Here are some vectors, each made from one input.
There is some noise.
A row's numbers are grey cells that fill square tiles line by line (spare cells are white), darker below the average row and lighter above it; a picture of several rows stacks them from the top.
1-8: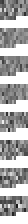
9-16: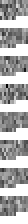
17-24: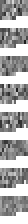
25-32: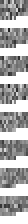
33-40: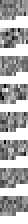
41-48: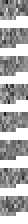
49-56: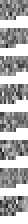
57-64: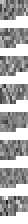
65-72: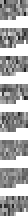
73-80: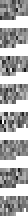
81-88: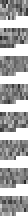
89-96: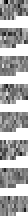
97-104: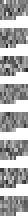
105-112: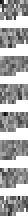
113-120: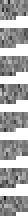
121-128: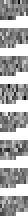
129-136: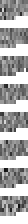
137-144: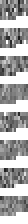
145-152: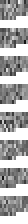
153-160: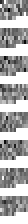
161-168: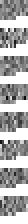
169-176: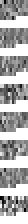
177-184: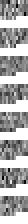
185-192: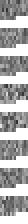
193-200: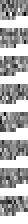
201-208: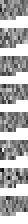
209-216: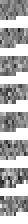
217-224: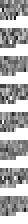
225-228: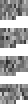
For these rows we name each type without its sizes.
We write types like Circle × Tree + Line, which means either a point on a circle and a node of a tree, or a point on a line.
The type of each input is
Bool × Circle.
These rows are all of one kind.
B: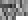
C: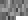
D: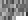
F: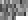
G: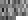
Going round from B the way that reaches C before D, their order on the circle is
B, C, D, G, F.
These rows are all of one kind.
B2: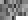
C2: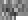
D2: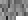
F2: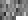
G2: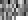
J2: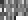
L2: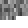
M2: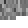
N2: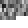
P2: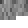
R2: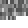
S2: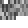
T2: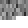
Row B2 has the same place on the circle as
C2 and L2.
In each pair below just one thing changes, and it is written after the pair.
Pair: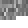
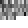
the place on the circle
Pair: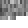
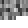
the true/false value
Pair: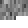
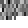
the place on the circle
